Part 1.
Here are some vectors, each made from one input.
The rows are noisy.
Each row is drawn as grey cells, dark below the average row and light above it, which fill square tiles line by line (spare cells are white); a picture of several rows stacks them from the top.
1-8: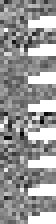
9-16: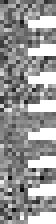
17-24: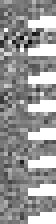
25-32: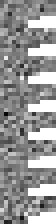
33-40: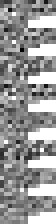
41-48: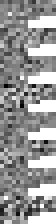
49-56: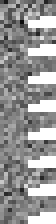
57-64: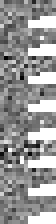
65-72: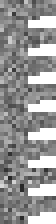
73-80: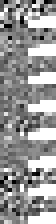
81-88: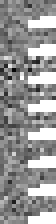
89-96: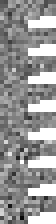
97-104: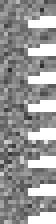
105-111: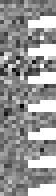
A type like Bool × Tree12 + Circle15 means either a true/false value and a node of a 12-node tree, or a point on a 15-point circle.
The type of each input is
(Bool × Bool × Bool + Unit) × Tree8.
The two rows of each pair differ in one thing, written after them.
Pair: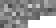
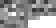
the node of the tree
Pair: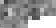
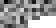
the node of the tree
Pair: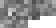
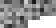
the node of the tree
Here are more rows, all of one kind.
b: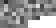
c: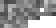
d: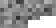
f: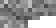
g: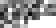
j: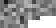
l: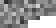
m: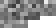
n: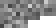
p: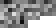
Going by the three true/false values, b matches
c, g, j and l.
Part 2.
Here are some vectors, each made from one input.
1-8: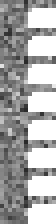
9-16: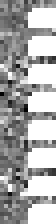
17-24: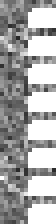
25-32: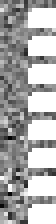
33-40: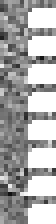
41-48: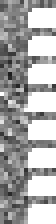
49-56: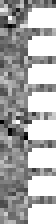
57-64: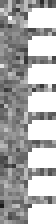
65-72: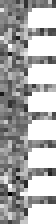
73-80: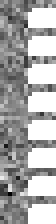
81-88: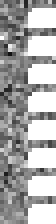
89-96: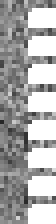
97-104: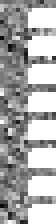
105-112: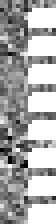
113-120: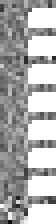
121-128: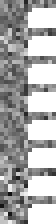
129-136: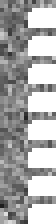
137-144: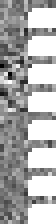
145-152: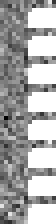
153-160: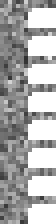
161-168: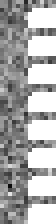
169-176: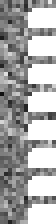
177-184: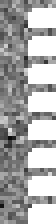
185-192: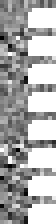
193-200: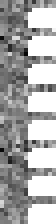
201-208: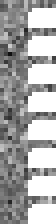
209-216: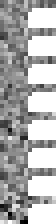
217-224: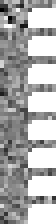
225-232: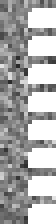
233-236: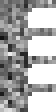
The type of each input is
(Bool × Bool × Bool + Unit) × (Circle10 + Unit).
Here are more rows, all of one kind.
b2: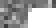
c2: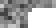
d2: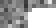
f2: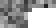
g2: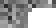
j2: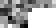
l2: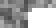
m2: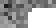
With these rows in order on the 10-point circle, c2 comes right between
j2 and m2.
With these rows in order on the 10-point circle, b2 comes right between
d2 and g2.
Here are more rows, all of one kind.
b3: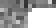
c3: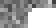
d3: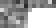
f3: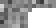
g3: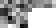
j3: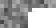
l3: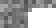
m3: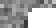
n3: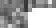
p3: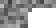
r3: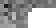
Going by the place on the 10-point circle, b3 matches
d3 and n3.
